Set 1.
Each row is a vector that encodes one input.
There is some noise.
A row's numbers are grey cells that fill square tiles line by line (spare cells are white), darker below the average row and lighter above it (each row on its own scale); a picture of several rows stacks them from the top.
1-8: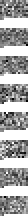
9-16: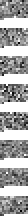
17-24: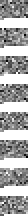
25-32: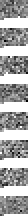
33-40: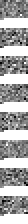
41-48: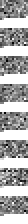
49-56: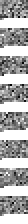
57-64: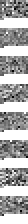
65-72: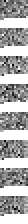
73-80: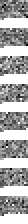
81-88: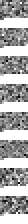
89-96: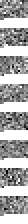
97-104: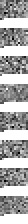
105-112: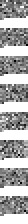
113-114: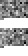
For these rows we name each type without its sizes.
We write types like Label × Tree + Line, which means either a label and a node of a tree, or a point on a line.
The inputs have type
Bool × Bool × Bool × Bool + Line.
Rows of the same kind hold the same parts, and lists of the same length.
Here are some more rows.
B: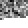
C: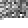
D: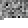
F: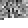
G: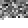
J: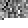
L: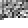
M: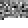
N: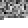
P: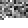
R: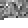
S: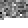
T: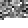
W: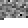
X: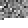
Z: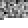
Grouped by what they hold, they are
B, F, J, N, X, Z
C, D, G, L, M, P, R, S, T, W

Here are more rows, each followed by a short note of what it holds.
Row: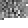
a point on a line
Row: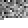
a point on a line
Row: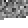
a point on a line
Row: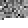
a point on a line
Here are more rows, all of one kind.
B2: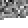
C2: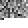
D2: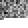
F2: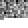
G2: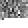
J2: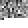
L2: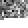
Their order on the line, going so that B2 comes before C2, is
F2, D2, L2, B2, G2, C2, J2.
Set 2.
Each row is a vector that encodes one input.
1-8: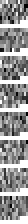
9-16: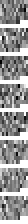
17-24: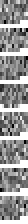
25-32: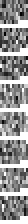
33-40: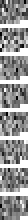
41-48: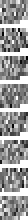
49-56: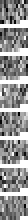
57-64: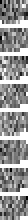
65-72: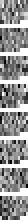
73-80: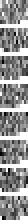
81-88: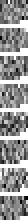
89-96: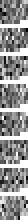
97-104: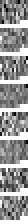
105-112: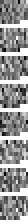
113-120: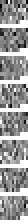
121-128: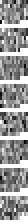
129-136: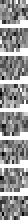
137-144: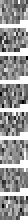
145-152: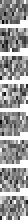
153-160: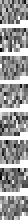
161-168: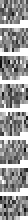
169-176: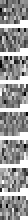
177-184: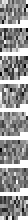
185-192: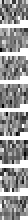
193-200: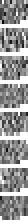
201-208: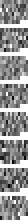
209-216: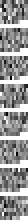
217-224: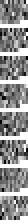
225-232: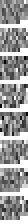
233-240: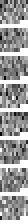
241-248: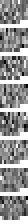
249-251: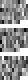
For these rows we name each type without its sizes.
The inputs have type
Label × Line.
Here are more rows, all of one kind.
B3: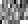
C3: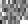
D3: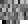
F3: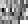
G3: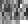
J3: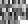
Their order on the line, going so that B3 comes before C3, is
F3, B3, G3, J3, D3, C3.
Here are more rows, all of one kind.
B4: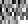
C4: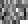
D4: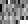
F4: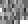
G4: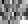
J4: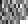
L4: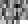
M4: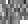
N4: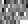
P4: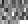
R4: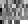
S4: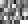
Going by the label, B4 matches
C4, G4, P4 and R4.
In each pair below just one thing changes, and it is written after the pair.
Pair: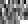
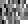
the label
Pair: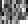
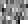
the label
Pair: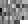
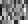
the label
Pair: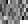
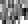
the place on the line
